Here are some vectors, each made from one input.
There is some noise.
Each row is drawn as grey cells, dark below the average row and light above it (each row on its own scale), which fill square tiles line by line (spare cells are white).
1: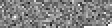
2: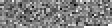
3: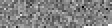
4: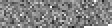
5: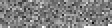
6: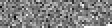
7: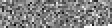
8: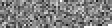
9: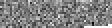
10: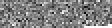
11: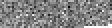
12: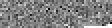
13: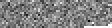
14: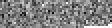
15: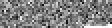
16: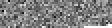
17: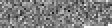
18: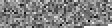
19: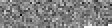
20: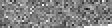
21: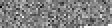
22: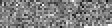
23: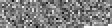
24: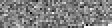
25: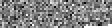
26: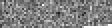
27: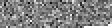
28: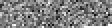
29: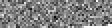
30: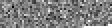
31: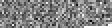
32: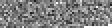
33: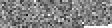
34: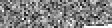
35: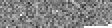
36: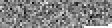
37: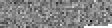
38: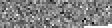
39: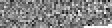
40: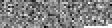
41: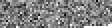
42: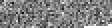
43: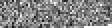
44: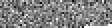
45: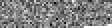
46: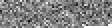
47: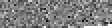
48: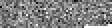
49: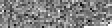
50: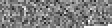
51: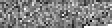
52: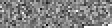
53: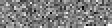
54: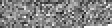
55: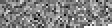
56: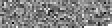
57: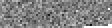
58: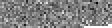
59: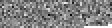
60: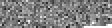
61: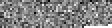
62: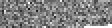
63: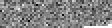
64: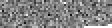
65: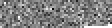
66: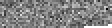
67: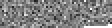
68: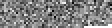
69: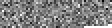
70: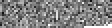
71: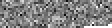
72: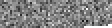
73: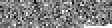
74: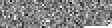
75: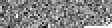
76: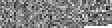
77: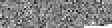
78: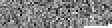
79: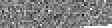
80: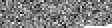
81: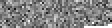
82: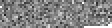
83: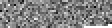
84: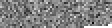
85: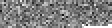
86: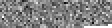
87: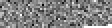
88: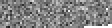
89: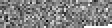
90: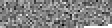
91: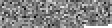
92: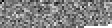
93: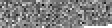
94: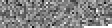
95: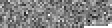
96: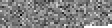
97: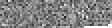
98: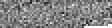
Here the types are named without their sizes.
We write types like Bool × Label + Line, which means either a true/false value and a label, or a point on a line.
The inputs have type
Tree.
